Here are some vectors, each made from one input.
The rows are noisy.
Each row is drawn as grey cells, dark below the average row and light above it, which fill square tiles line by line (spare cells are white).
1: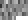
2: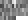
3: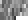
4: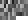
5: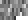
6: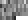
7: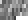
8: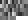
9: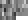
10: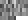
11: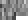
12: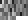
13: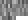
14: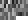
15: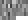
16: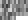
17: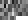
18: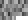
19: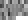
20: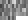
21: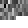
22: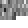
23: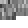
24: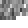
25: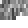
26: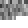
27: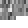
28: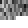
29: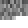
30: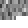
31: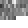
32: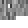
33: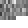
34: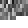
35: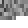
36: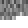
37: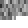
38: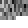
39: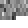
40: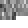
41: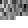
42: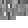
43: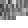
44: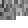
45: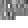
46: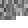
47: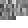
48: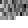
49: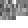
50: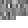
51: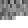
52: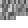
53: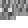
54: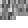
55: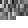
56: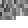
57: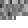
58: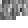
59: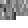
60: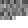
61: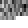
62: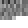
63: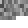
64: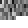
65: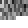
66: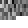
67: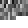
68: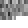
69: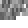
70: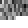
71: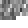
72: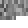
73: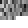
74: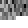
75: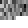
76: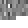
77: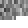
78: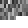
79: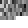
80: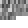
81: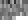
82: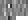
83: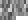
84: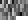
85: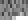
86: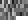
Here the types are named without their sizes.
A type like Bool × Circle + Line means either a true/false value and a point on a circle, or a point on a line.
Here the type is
Label × Label + Line.
